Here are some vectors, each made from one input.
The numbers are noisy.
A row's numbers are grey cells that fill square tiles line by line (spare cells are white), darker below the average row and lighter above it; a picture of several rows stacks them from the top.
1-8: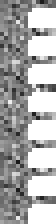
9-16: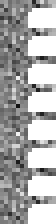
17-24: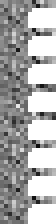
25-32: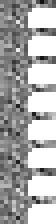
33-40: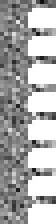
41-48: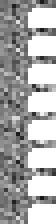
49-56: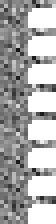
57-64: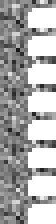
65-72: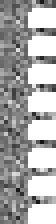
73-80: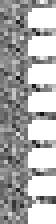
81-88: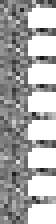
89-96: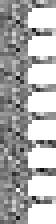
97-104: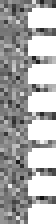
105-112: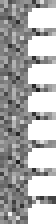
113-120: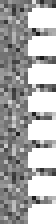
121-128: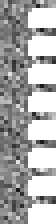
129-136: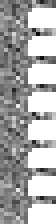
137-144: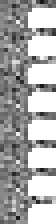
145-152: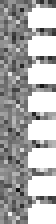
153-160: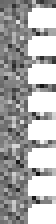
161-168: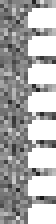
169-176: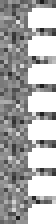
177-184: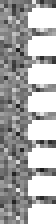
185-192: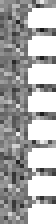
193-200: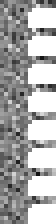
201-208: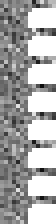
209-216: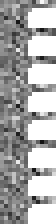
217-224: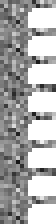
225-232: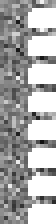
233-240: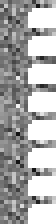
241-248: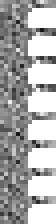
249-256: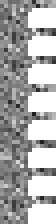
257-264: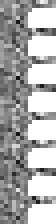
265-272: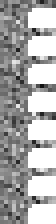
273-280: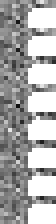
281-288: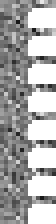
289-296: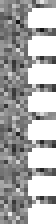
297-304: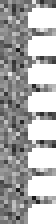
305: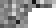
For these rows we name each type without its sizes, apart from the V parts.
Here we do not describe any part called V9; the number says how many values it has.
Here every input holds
a true/false value, together with either a point on a line, or a list of values of V9.
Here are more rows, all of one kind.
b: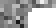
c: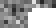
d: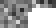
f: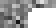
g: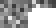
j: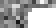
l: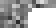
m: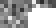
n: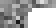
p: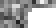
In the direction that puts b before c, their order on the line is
d, p, j, g, m, b, n, f, l, c.
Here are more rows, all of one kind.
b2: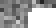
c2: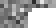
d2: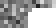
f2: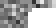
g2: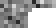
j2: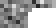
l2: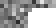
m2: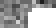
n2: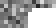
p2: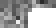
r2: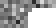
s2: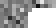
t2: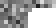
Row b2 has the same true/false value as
m2 and p2.
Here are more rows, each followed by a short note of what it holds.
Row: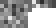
a point on a line and a true/false value
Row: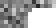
a true/false value, together with a list of one item
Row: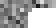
a true/false value, together with a list of two items
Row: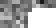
a true/false value, together with the empty list
